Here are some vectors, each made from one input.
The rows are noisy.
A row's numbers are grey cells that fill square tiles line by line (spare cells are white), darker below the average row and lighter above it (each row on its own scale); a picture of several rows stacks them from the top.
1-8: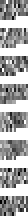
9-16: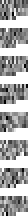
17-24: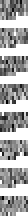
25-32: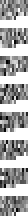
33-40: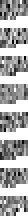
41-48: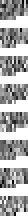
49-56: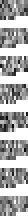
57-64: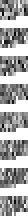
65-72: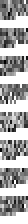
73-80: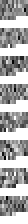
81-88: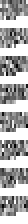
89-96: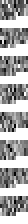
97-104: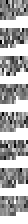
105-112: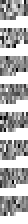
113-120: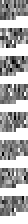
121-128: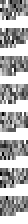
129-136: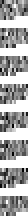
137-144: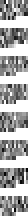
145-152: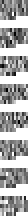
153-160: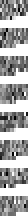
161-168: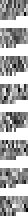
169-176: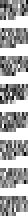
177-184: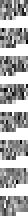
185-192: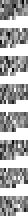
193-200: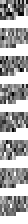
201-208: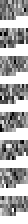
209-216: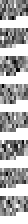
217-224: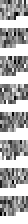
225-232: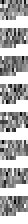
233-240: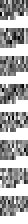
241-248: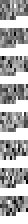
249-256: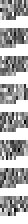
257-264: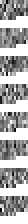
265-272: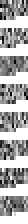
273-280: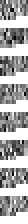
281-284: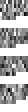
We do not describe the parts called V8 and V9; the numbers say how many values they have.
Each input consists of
one of 5 labels, a value of V8 and a value of V9, together with either a point on a 4-point line, or a node of a 10-node tree.
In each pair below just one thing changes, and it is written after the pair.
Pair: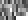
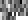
the value of V8
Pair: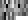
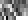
the value of V9
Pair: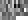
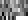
the value of V8
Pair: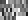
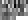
the value of V9
